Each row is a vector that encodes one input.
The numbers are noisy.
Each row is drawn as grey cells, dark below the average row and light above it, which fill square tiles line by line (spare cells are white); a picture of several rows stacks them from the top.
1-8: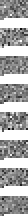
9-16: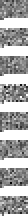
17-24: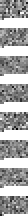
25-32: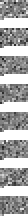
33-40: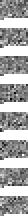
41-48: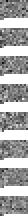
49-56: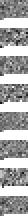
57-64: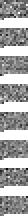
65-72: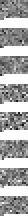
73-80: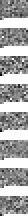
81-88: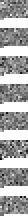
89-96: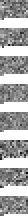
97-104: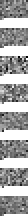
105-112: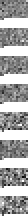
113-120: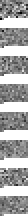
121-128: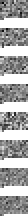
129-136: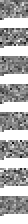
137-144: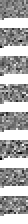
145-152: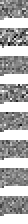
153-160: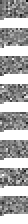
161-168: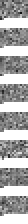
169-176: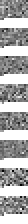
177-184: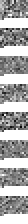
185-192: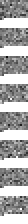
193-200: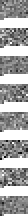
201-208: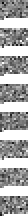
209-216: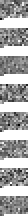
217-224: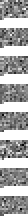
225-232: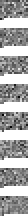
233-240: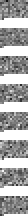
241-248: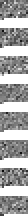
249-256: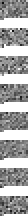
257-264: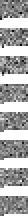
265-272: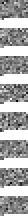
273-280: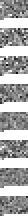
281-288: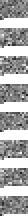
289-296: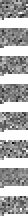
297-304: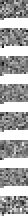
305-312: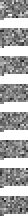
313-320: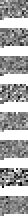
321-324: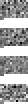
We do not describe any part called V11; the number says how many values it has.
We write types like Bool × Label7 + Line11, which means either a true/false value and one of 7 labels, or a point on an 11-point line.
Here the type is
(Bool × Bool × Bool + (Circle6 + Unit) × Line7) × (Tree12 × V11 + Unit).
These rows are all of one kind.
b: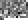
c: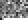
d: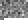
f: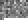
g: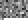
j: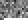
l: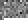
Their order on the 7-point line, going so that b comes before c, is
d, b, l, f, c, g, j.
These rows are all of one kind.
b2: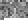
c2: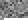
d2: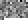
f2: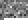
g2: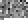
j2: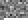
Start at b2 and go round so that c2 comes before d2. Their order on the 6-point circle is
b2, c2, d2, f2, g2, j2.
